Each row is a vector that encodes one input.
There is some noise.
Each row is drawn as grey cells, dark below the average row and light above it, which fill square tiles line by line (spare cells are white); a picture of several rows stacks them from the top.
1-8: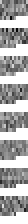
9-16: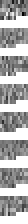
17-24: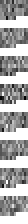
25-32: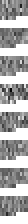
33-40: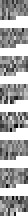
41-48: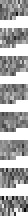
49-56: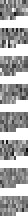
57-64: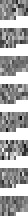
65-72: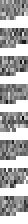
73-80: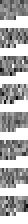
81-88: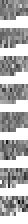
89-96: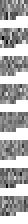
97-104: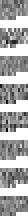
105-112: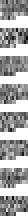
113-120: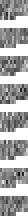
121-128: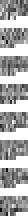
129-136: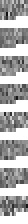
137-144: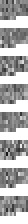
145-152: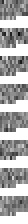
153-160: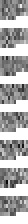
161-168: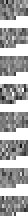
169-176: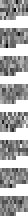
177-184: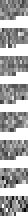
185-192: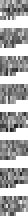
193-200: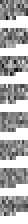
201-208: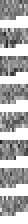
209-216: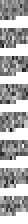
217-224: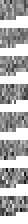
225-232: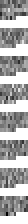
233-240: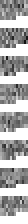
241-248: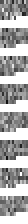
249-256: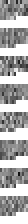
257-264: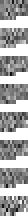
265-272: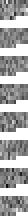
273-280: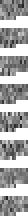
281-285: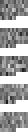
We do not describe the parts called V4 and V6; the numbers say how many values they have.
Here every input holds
a node of an 11-node tree, a true/false value, a value of V4 and a value of V6.
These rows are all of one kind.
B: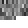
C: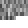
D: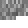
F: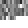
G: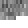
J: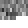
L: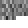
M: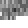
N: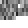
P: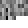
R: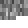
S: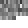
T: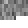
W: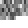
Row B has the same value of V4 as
C, L, N and P.
